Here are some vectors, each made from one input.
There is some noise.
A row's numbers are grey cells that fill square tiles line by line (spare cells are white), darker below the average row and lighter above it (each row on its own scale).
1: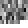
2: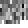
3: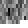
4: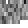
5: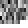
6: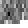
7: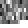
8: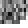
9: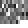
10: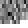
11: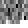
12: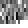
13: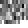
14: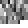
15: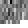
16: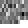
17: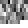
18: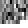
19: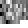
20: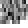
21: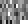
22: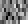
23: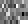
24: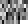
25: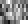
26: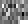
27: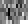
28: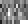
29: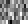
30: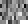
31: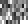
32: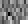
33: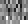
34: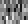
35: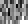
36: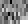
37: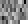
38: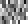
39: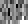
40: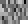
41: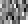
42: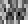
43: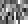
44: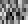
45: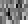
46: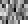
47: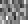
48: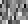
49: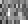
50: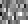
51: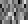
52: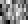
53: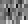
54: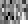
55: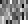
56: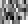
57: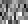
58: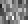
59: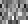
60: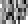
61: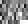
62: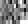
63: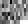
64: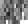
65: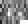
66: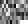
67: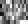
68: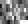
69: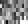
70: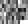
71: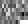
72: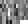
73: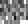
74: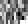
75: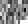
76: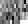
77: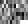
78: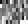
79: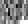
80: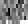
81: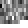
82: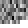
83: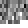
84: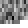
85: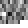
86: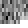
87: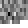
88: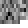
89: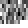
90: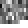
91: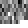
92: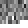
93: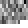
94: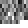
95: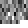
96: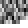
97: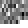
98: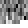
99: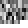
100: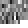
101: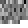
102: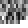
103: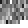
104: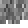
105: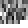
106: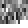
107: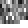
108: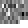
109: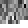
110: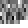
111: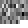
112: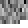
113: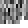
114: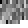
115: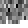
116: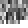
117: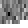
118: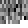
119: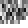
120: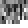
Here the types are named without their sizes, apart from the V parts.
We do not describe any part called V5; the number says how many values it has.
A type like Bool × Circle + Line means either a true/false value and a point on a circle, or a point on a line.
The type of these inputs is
Line × (Line + V5).
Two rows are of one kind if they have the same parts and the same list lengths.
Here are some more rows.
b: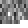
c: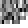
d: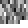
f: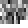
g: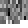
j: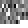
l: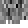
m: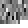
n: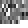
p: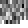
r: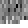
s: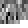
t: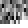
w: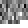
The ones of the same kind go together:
b, j, n, p, w
c, d, f, g, l, m, r, s, t

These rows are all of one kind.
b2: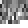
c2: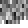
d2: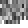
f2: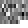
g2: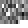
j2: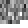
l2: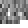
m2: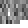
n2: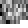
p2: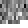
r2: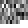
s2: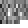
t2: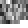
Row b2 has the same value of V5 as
j2 and p2.
